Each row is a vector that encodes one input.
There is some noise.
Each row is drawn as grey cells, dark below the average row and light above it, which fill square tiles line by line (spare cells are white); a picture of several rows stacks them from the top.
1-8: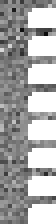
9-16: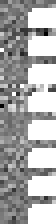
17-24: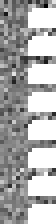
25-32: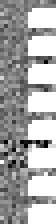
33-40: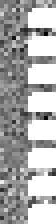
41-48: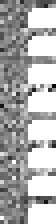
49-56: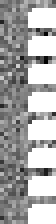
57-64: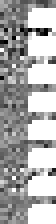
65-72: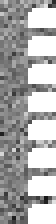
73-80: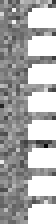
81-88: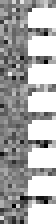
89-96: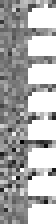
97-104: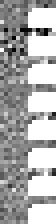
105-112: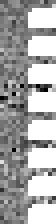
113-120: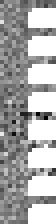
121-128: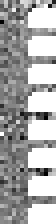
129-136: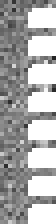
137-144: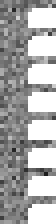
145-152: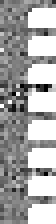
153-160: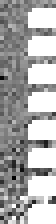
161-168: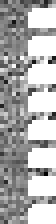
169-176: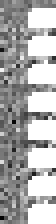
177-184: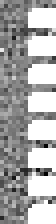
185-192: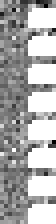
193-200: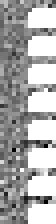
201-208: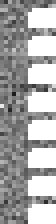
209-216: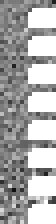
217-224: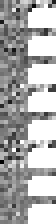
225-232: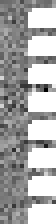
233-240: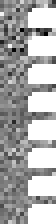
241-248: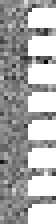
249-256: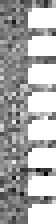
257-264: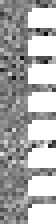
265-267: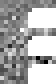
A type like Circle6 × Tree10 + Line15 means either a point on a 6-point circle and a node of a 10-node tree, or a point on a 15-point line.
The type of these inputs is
(Bool × Bool × Bool + List2(Line6)) × Label7.
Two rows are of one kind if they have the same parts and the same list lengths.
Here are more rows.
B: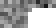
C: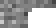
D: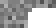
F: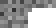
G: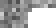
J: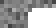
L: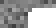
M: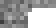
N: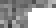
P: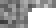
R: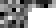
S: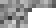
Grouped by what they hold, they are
B, D, S
C
F, J, L, M, P, R
G, N

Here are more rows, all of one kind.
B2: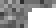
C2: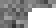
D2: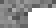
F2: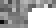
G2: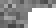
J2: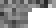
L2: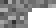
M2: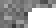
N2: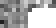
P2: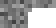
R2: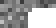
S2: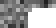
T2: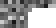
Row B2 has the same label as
C2, G2 and M2.
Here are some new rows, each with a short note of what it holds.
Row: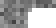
one of 7 labels, together with a list of two items
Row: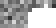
one of 7 labels, together with a list of two items
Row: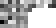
one of 7 labels, together with a list of two items
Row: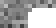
one of 7 labels, together with the empty list
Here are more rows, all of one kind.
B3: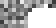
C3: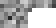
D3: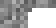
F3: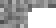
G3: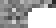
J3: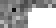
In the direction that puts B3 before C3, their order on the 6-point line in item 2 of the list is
G3, F3, B3, D3, J3, C3.
